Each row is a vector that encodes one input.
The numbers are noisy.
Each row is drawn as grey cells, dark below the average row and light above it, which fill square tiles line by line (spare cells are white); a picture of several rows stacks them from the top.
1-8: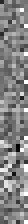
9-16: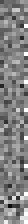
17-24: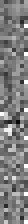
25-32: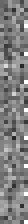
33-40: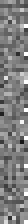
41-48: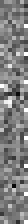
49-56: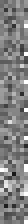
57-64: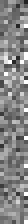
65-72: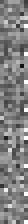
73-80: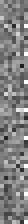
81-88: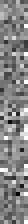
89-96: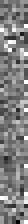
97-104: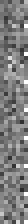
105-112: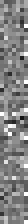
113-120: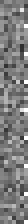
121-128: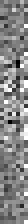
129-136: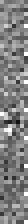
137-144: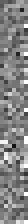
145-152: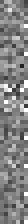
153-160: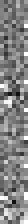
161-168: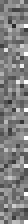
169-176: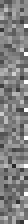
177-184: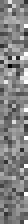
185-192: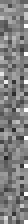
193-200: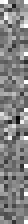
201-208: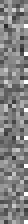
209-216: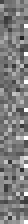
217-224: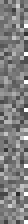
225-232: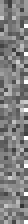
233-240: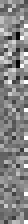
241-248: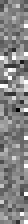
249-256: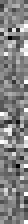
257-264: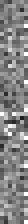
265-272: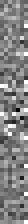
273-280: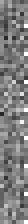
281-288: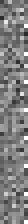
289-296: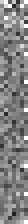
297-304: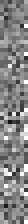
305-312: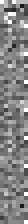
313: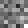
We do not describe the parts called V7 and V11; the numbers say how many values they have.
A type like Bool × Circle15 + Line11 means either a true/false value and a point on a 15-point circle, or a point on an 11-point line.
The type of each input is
(Label6 + Line10) × (Tree9 + V11) + V7.
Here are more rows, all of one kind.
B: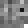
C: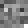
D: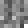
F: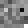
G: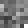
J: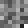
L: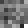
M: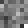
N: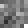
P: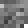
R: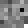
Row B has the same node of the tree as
G, M and P.
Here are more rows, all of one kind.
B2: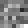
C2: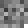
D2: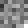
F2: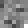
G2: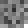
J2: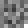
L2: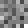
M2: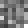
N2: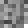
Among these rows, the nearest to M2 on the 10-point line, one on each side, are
J2 and L2.
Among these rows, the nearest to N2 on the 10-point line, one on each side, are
F2 and L2.
